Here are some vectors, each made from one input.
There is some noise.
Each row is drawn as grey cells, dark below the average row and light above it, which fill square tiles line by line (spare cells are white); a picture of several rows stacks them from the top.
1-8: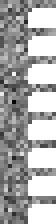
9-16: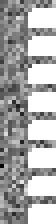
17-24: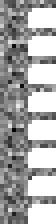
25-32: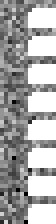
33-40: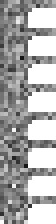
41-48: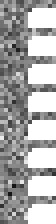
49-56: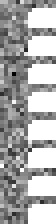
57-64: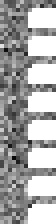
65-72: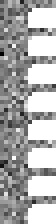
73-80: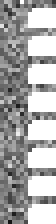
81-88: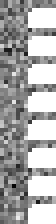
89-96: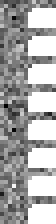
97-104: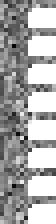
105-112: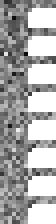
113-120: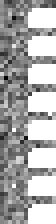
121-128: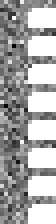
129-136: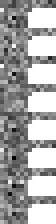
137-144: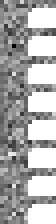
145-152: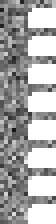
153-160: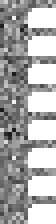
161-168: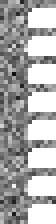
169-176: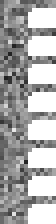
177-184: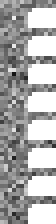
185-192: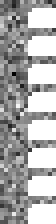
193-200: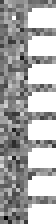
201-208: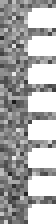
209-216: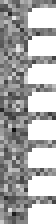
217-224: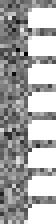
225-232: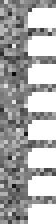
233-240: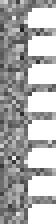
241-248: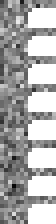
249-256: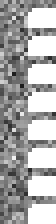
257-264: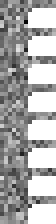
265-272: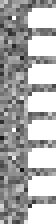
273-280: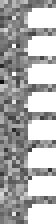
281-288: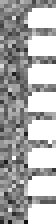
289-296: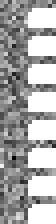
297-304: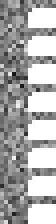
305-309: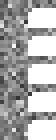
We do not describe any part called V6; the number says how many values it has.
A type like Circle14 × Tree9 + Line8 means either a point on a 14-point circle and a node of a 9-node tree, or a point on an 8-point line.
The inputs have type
Bool × (Line10 + Tree7) + Label7 × V6.
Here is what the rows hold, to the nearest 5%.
About 30% of them hold one of 7 labels and a value of V6. The rest hold a true/false value, together with either a point on a 10-point line, or a node of a 7-node tree.
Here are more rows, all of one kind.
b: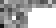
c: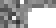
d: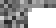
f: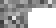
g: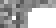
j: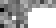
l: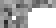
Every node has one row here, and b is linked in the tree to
f and g.
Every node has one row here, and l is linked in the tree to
d and g.
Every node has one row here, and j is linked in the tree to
c and g.
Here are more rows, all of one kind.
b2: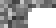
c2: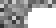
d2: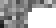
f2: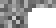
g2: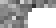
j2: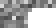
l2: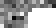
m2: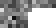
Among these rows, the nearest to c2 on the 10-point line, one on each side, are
f2 and l2.
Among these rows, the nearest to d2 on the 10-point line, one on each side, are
f2 and m2.
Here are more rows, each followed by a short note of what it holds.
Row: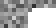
a node of a 7-node tree and a true/false value
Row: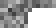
one of 7 labels and a value of V6
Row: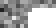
a node of a 7-node tree and a true/false value
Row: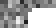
one of 7 labels and a value of V6
